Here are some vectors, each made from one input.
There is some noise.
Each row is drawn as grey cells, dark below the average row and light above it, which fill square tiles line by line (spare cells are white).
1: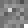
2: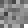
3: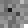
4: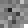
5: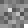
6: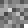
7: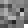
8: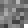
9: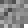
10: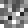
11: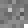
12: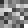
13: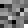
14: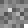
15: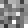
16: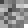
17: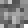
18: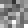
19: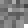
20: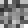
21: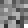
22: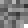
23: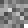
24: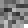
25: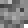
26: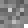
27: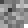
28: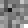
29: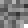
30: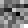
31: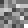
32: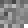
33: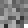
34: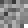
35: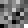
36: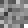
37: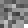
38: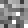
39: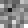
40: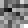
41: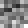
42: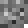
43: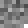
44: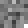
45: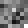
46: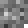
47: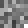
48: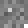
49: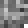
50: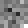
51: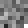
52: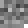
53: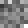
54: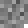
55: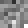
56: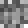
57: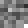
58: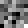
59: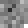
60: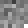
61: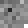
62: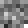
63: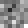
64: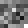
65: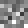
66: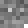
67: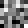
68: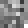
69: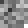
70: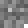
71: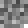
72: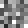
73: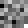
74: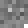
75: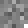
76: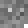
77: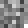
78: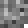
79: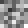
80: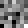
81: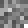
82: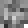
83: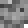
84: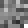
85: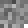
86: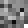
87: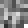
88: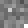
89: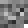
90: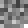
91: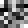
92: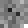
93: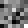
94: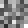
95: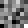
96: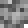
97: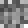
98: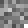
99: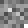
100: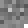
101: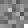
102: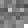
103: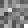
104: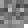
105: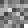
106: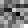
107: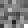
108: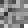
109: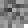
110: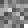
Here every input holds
either a point on a 6-point line, or a list of up to two points on a 7-point line.
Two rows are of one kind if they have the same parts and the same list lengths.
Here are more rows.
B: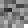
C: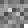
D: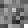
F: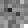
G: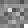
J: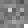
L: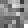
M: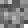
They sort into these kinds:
B, F
C, G, J
D, M
L

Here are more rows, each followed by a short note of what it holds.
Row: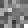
a list of one item
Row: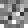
a list of one item
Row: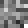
a point on a 6-point line
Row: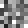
the empty list
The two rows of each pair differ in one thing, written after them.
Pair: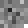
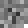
the place on the 7-point line in item 2 of the list
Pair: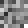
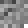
the place on the 7-point line in item 2 of the list
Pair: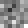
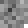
the place on the 7-point line in item 2 of the list
